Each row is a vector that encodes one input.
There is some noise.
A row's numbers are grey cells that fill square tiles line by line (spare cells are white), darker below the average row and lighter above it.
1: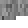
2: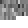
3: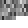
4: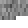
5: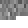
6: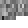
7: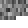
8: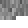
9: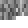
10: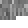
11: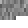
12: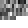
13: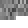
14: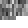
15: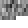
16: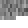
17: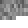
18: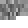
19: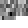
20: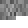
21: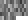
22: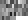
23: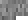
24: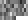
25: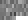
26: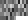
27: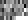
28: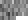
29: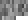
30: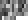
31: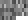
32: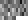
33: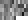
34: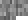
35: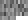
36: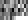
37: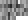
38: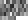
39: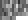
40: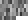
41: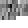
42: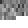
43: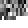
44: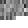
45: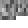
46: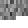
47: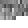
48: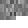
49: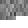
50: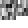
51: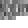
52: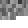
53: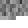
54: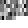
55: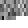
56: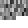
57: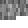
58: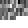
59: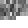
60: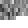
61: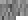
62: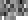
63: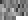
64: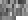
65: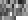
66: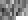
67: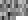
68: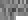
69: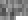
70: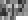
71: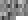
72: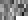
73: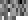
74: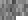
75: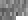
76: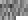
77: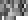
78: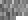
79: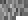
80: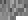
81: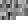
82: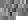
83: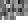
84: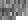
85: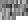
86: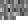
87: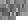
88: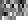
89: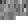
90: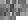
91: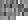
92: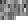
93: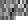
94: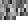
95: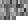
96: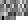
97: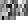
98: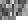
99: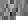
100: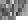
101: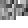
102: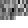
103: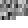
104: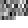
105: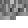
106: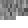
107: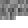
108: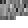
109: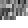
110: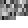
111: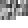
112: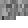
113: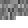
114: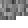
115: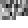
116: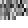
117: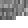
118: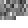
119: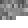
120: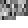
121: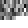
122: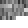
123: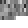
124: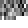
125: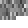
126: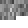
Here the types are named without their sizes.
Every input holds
either a point on a circle, or a point on a line and a true/false value.
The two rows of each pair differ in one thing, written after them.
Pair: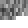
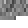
the true/false value
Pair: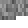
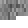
the true/false value
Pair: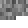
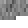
the place on the line
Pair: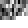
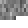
the true/false value
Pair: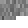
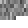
the place on the line
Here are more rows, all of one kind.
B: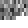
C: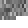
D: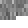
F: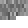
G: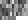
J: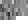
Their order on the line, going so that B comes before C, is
J, G, D, F, B, C.
